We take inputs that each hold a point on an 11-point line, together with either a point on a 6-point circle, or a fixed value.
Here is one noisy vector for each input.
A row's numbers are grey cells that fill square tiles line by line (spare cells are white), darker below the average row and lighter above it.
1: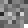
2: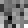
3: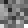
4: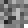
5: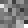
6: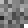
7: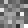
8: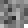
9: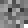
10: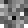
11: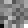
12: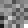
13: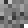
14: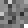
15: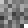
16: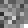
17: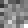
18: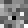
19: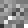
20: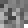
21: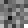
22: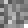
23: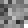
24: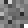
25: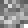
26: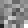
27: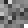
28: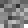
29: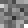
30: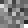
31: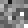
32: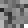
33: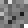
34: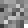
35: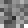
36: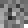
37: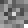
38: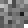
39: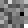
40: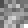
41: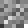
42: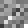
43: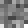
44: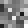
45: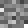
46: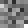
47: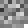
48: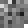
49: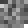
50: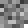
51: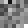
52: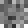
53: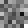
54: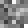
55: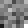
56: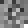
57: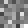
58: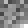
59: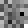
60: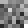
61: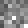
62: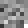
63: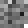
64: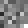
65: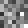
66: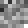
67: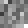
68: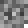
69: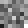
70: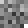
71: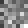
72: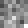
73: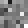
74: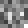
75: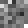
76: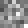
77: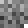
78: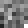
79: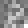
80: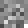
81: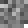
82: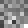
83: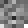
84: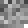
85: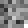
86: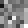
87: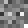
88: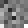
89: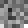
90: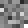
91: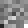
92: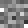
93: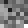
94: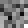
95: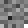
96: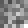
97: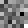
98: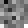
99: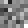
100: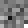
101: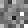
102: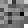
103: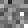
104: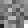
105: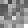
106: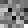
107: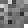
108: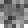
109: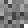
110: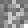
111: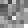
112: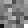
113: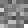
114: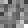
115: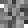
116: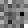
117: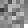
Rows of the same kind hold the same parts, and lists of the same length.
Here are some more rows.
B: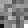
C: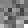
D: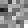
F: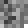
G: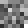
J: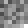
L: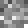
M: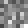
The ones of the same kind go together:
B, G
C, D, F, J, L, M

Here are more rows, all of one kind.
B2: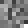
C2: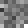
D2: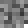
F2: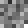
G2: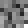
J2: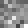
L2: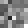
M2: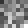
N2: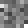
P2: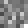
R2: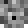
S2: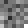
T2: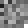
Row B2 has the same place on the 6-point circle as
J2 and P2.
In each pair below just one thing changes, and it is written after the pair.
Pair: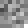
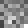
the place on the 6-point circle
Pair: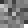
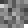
the place on the 6-point circle
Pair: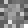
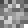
the place on the 11-point line
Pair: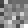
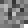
the place on the 11-point line
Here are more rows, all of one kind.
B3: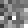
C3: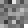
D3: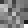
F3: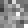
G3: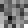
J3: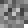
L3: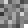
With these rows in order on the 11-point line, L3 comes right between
B3 and C3.
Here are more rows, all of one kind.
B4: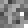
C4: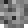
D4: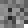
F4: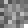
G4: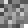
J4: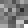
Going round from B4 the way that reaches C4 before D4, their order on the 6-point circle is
B4, C4, F4, G4, D4, J4.
